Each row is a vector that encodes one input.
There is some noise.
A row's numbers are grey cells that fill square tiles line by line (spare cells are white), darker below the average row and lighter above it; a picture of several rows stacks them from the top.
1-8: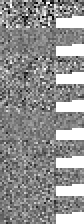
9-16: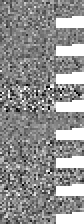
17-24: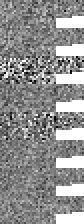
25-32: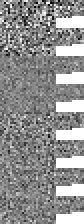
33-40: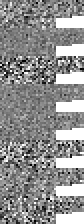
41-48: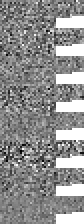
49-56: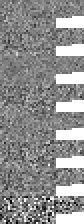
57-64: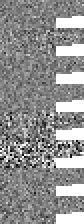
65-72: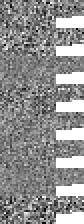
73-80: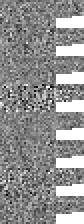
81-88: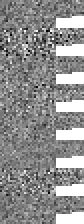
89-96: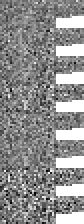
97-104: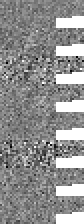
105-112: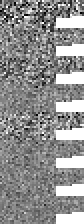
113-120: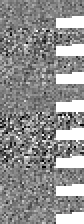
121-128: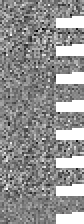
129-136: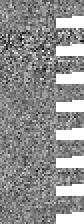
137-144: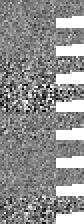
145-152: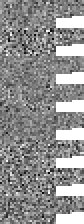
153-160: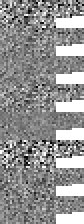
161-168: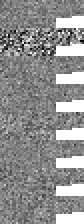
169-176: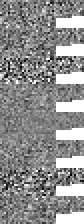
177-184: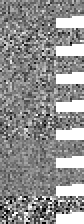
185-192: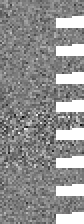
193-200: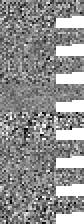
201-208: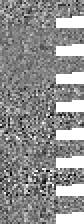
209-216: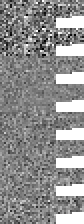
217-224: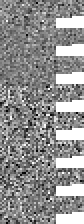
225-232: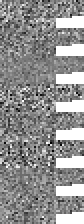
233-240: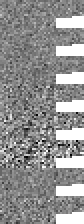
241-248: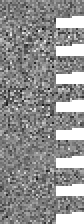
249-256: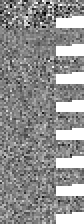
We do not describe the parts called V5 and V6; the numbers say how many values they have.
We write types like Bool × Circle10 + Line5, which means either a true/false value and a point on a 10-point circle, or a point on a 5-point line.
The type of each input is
(Circle11 + Unit) × V6 + Line7 × V5.
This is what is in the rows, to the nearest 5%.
About 30% of them hold a point on a 7-point line and a value of V5. The rest hold a value of V6, together with either a point on an 11-point circle, or a fixed value.
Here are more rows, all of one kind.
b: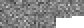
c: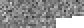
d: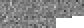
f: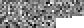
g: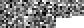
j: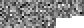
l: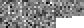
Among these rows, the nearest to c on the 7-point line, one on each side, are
d and g.
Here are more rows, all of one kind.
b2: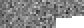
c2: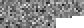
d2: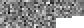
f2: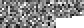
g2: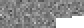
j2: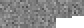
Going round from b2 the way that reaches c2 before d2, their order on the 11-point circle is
b2, c2, f2, d2, g2, j2.
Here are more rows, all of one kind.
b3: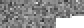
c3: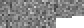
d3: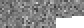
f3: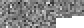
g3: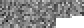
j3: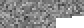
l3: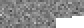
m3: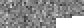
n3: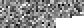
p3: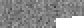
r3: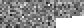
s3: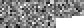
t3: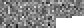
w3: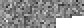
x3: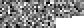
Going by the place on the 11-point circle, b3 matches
d3, n3, s3 and x3.
